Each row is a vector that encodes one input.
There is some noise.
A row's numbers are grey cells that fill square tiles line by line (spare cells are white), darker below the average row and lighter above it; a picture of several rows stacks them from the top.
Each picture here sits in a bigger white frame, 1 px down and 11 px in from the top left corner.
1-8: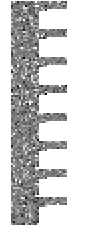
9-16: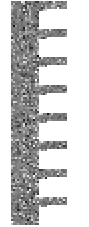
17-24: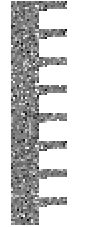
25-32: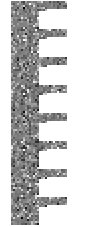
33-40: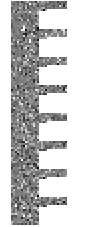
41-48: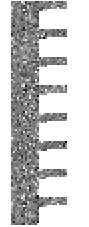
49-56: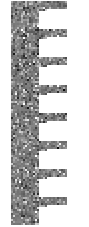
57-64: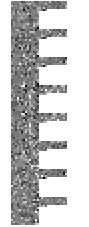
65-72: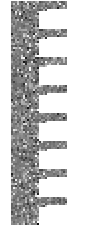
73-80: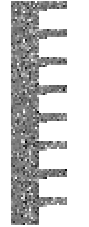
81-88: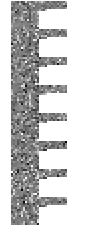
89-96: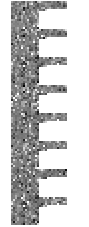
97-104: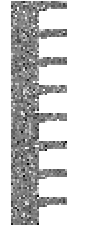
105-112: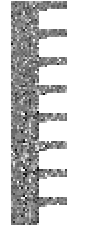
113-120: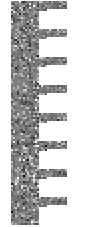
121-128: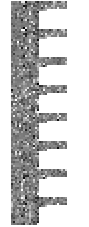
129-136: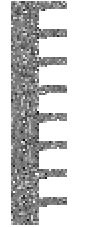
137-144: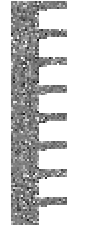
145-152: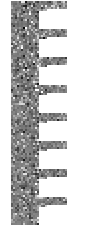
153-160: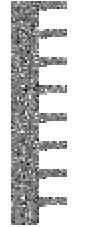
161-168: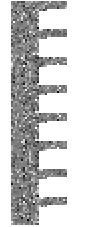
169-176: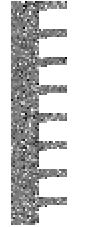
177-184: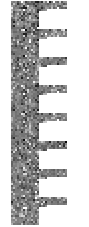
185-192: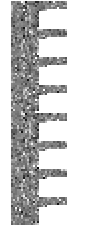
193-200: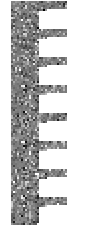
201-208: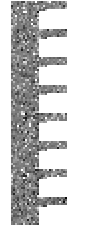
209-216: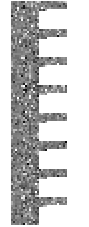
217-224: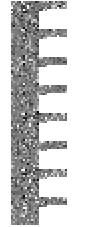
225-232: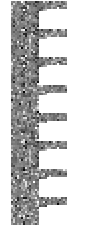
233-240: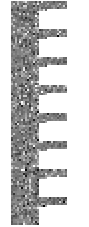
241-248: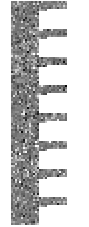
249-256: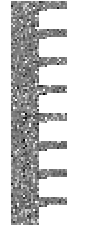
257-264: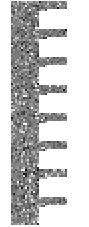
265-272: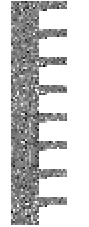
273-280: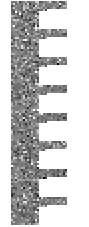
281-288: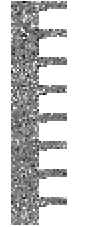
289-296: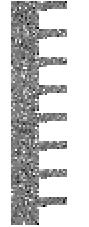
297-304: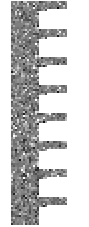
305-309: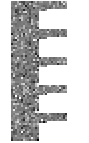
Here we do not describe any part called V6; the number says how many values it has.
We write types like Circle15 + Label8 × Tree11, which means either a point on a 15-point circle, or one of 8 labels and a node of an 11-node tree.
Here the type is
Line9 × List2(V6) + Line12.
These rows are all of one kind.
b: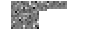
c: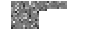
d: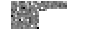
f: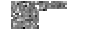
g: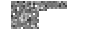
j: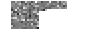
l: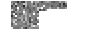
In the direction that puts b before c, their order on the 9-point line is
b, c, j, d, f, l, g.
